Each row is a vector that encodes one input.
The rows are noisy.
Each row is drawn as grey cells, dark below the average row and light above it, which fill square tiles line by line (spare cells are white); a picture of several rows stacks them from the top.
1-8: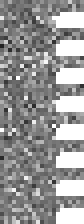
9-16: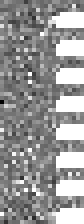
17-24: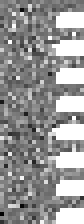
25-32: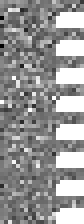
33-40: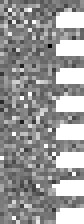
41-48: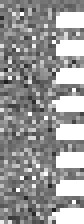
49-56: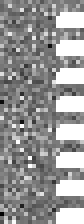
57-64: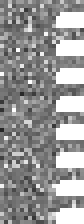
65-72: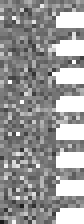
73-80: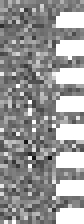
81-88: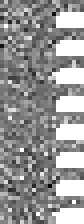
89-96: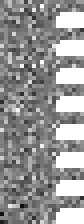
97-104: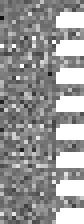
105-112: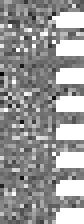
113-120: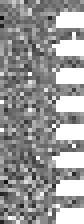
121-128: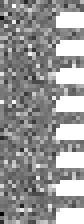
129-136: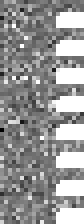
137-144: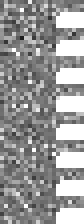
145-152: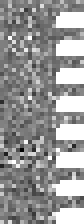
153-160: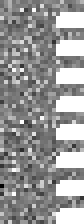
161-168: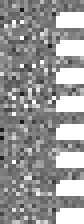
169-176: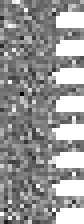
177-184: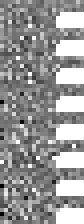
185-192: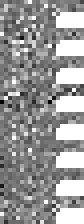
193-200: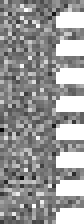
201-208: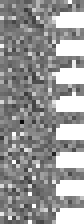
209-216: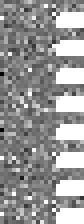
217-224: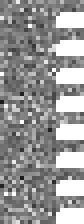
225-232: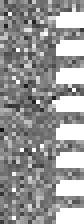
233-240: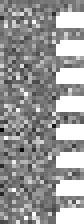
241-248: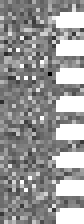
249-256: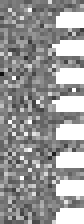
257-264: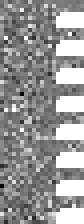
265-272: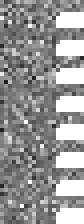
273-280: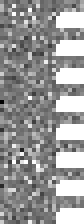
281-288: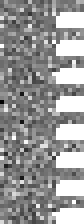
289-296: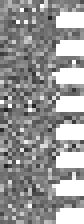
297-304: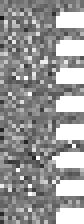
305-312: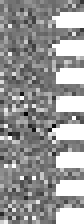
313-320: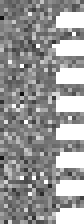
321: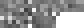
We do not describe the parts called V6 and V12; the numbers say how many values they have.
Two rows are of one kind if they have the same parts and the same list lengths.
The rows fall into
4 kinds.
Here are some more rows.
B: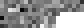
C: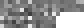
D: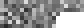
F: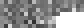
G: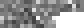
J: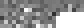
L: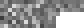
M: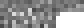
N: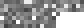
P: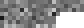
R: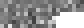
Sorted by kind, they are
B
C, D, N
F, G, R
J, L, M, P

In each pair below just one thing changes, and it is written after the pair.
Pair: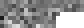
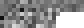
the value of V12
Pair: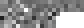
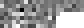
the value of V6
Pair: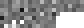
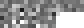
the value of V6
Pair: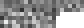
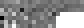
the value of V6
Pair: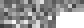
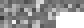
the value of V6
